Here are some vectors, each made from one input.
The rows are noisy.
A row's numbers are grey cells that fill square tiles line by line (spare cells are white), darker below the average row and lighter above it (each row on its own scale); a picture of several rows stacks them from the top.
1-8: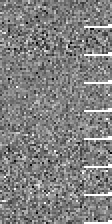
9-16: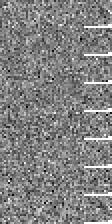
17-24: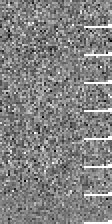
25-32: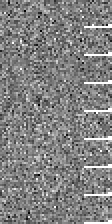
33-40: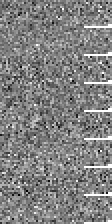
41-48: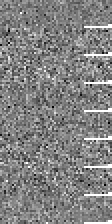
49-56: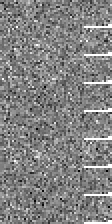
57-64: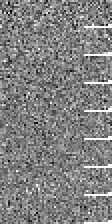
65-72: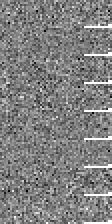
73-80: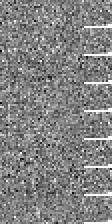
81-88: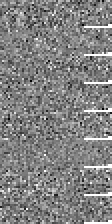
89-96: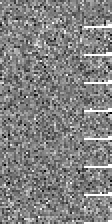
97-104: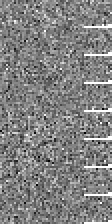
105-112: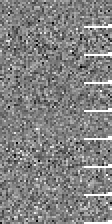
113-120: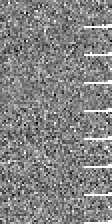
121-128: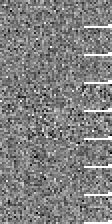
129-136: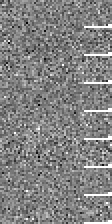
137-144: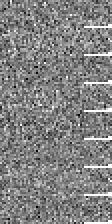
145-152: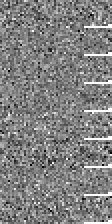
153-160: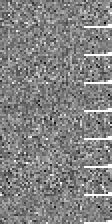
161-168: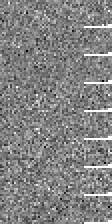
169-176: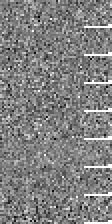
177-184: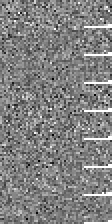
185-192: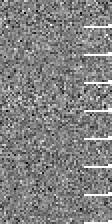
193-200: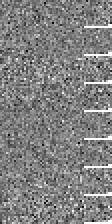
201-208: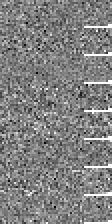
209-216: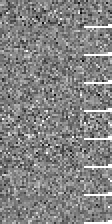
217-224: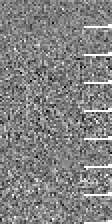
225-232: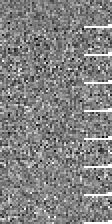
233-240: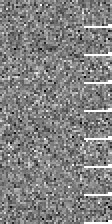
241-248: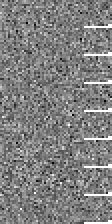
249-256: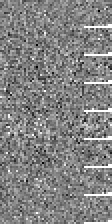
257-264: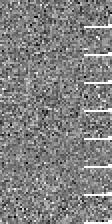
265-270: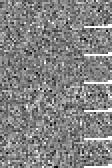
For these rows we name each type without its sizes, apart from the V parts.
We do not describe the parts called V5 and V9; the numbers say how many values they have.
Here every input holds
a point on each of two lines, together with either a node of a tree and a value of V5, or a value of V9.
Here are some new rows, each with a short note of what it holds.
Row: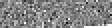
a point on each of two lines and a value of V9
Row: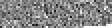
a point on each of two lines and a value of V9
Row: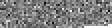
a point on each of two lines, a node of a tree and a value of V5
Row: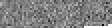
a point on each of two lines, a node of a tree and a value of V5
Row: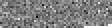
a point on each of two lines, a node of a tree and a value of V5
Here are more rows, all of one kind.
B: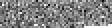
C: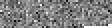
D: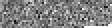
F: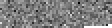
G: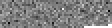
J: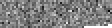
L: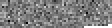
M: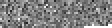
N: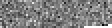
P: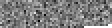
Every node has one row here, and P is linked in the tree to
J and L.
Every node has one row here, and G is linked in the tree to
C.
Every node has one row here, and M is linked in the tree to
F and L.
